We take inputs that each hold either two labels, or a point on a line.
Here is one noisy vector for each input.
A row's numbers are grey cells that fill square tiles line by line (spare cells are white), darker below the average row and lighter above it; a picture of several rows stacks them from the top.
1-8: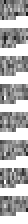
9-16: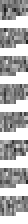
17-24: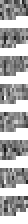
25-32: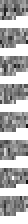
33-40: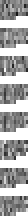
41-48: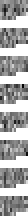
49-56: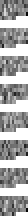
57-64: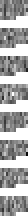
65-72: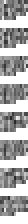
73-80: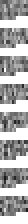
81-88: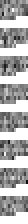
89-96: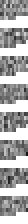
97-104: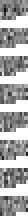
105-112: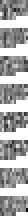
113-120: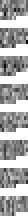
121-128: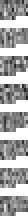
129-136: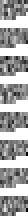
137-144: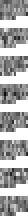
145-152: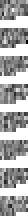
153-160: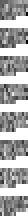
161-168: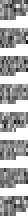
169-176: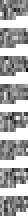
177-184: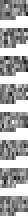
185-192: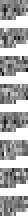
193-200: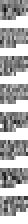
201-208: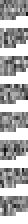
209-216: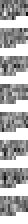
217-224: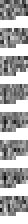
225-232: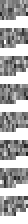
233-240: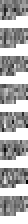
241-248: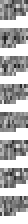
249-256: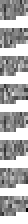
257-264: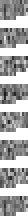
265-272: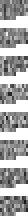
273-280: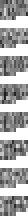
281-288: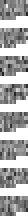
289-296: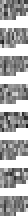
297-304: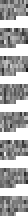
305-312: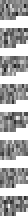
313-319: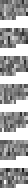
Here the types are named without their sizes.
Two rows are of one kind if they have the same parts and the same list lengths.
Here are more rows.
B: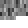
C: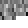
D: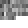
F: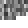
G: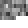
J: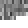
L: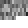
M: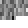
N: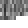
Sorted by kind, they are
B, C, D, G, L, M
F, J, N

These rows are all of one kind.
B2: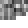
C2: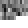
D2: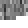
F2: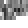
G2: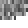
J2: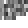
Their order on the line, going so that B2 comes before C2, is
B2, J2, G2, D2, C2, F2.
